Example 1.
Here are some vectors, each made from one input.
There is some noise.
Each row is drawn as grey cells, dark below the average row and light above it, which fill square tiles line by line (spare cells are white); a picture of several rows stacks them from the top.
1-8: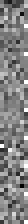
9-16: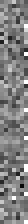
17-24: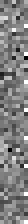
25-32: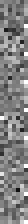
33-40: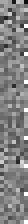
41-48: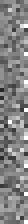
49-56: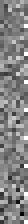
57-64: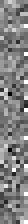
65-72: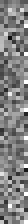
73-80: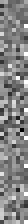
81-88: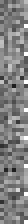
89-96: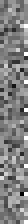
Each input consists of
either a point on a 7-point line, or a list of up to two points on an 8-point line.
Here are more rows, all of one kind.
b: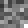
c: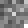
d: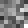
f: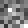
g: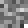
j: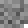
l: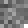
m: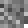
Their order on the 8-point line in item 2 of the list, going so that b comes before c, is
m, l, d, f, b, j, g, c.
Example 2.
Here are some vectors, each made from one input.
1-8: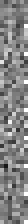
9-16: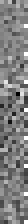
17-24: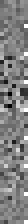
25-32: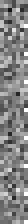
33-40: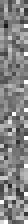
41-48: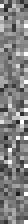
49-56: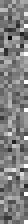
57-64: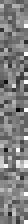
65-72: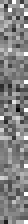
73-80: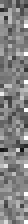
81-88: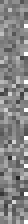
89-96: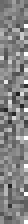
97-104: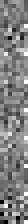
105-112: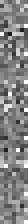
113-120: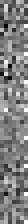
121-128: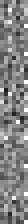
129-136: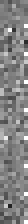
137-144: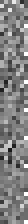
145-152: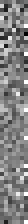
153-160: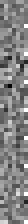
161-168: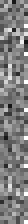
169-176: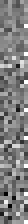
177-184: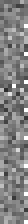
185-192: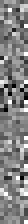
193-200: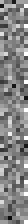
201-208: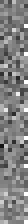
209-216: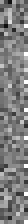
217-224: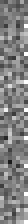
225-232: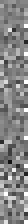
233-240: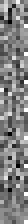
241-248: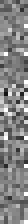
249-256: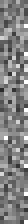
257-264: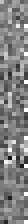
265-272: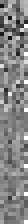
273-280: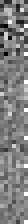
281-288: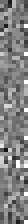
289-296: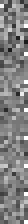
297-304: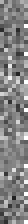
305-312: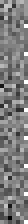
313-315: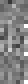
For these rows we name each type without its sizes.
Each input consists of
four true/false values, together with a list of points on a line.
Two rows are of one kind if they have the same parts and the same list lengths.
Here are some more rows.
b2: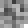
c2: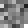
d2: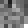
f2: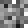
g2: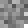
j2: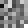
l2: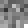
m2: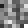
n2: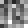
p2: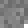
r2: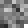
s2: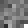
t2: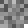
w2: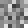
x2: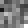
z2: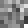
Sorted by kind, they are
b2, d2, f2, l2, n2, s2, t2
c2, m2, p2, x2
g2, j2, r2, w2, z2

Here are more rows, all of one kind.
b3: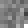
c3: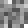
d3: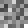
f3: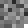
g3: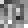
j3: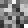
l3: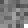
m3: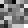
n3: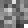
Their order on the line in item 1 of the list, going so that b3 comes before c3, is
n3, g3, b3, j3, d3, l3, f3, m3, c3.
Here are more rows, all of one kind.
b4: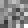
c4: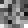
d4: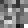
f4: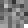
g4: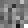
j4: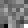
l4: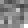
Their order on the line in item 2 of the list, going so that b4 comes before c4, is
g4, f4, d4, l4, j4, b4, c4.
